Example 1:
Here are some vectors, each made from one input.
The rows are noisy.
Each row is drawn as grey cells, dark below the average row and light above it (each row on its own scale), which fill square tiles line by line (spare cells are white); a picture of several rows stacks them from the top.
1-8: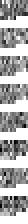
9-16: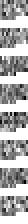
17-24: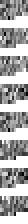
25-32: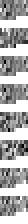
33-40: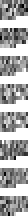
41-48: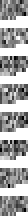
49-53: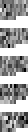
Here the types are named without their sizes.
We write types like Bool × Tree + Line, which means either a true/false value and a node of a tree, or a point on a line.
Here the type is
Circle.
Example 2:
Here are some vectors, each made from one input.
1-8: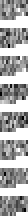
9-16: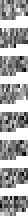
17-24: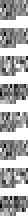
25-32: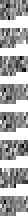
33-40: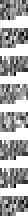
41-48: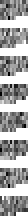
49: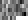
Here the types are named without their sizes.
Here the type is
Circle.
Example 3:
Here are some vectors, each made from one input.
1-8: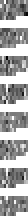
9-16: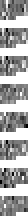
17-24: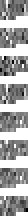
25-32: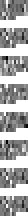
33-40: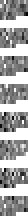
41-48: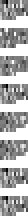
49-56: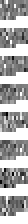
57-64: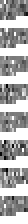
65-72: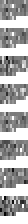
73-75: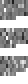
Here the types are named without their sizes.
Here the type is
Label.
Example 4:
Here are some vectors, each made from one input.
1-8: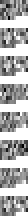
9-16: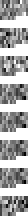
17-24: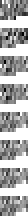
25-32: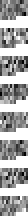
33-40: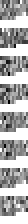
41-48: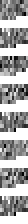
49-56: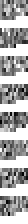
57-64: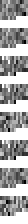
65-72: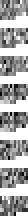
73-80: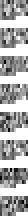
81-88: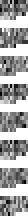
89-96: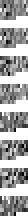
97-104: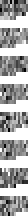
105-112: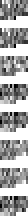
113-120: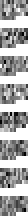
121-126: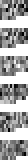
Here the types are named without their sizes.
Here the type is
Circle.
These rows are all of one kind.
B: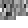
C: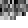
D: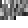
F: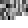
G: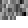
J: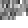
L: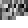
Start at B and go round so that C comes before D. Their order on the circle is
B, J, F, L, C, G, D.
